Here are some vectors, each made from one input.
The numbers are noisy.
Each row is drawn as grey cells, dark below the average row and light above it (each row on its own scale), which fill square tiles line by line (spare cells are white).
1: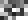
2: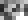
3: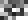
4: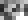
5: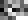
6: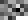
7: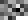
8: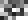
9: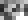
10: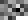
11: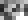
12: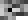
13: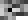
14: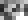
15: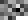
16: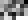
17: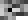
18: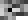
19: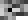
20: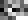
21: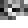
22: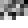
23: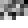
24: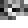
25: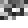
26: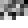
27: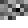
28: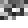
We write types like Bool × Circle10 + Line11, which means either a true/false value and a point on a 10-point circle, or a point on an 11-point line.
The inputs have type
Line6.
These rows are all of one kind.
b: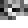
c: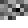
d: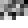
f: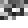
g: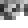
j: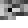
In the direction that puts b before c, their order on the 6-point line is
g, b, c, d, f, j.
